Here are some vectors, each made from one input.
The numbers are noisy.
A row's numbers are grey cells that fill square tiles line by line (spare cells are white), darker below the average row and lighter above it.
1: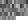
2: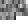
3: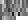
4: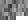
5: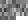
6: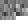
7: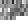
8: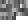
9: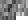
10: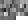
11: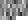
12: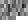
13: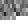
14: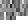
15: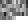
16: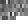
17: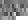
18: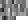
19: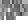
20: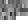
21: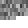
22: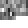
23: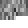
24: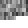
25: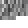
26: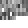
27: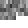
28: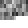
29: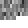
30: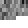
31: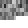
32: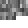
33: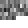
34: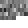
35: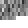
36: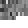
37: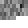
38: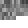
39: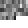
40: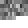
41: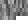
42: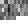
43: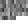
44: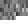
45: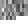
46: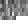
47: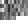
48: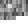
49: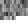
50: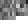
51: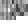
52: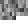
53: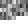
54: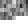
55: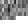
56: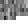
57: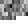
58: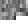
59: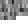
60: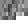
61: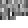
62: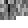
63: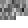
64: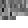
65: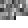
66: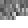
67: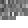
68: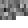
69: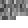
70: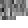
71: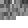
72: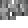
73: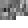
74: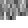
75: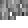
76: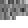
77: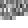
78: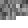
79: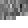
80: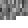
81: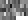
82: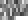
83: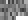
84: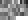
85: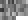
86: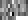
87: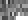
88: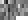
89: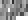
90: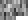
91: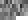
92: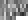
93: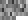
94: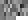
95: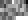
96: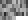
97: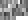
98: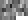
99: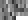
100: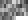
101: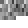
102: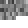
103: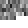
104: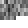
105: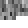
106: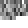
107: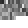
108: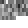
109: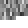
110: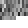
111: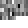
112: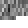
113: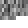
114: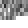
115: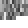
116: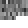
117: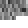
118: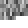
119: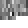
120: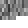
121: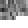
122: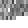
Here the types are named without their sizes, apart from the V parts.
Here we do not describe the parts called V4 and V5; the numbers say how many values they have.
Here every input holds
a point on a circle, together with either a true/false value and a value of V4, or a value of V5.
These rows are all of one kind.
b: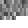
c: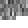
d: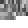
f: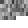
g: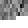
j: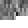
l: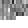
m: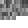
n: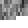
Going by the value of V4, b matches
d, j and l.
